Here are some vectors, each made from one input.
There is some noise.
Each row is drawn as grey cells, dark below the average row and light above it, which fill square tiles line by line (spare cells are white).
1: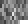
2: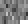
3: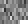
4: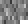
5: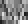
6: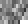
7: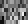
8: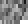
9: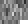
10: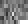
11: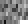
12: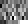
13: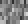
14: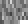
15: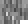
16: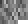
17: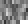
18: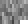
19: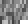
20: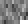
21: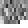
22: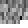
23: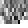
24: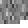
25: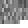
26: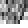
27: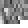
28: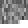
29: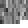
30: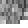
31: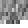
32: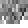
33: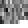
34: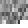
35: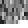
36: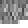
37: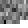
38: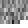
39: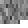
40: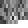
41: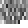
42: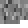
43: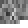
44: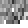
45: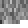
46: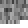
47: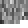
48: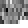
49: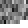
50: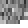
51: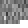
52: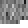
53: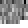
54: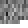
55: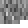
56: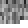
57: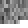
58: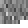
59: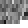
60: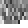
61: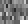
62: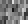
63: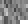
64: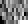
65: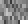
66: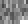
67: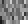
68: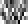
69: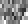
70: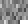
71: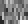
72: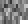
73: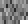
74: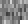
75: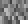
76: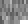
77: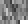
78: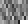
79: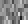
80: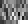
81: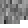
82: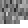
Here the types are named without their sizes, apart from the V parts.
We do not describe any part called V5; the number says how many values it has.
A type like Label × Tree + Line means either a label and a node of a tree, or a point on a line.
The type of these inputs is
(Bool × V5 + Unit) × Line.
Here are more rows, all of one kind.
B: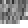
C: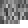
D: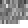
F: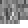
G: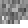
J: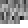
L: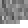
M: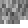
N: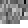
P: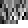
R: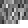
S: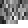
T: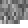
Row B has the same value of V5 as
D, G, L and S.
